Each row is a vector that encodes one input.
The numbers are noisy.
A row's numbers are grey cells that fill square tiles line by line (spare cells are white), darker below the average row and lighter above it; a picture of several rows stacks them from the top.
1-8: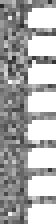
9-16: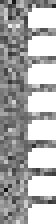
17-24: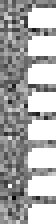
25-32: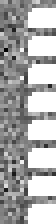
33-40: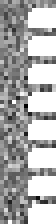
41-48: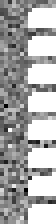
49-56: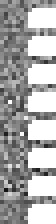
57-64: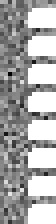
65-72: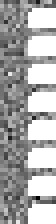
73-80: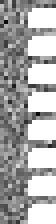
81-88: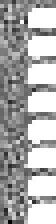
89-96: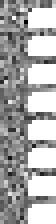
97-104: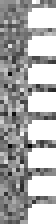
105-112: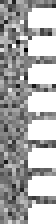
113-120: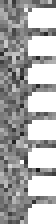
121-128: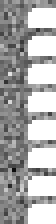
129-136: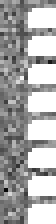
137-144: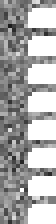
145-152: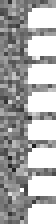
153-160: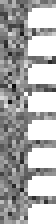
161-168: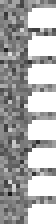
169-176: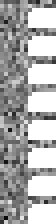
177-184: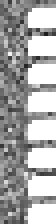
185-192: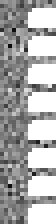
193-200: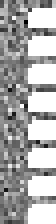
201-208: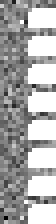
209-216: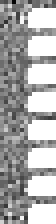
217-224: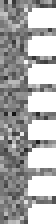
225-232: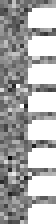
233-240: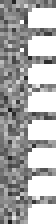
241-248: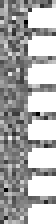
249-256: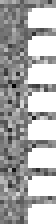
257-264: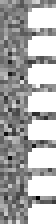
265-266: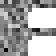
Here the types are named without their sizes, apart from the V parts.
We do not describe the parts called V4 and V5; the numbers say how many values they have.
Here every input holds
either a node of a tree and a value of V5, or a list of items, each a label and a value of V4.
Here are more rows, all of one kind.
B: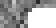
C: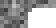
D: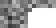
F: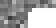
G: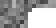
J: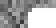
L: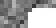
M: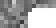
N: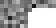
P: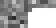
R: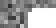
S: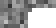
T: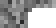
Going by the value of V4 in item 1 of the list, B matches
L, M and N.
